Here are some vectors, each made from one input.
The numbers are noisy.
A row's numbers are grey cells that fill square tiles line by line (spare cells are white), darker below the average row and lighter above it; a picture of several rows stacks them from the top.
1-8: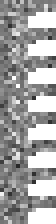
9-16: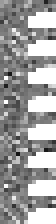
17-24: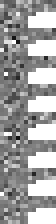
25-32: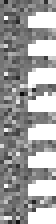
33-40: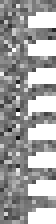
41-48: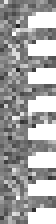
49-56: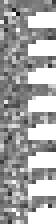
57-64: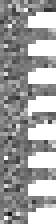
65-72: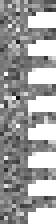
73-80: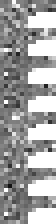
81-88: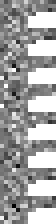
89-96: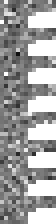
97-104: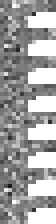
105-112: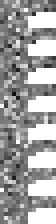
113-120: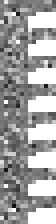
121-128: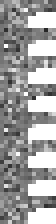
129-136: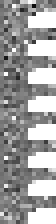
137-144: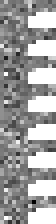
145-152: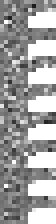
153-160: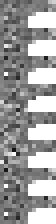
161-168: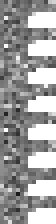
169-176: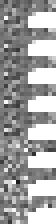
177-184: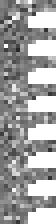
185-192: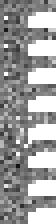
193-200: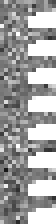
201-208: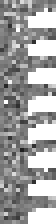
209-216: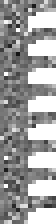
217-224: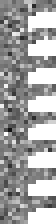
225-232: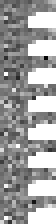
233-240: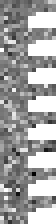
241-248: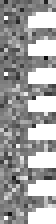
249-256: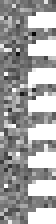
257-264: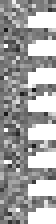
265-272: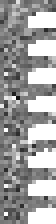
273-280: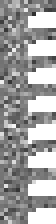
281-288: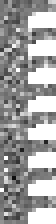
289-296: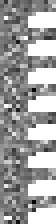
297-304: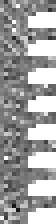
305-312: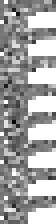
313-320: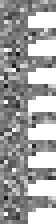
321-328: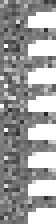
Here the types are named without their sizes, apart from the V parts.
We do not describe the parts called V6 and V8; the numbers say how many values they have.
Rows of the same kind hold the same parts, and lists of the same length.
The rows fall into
2 kinds.
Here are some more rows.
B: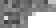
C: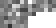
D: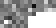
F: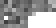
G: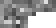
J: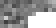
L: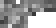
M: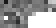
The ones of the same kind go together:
B, F, J, M
C, D, G, L

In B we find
a value of V6.
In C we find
a point on a circle, a true/false value and a value of V8.
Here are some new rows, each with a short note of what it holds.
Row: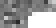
a value of V6
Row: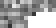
a point on a circle, a true/false value and a value of V8
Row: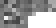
a value of V6
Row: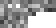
a point on a circle, a true/false value and a value of V8
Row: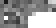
a value of V6
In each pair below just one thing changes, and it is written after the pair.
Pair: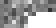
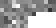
the place on the circle
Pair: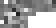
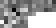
the place on the circle
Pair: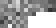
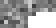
the true/false value
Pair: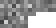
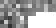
the place on the circle
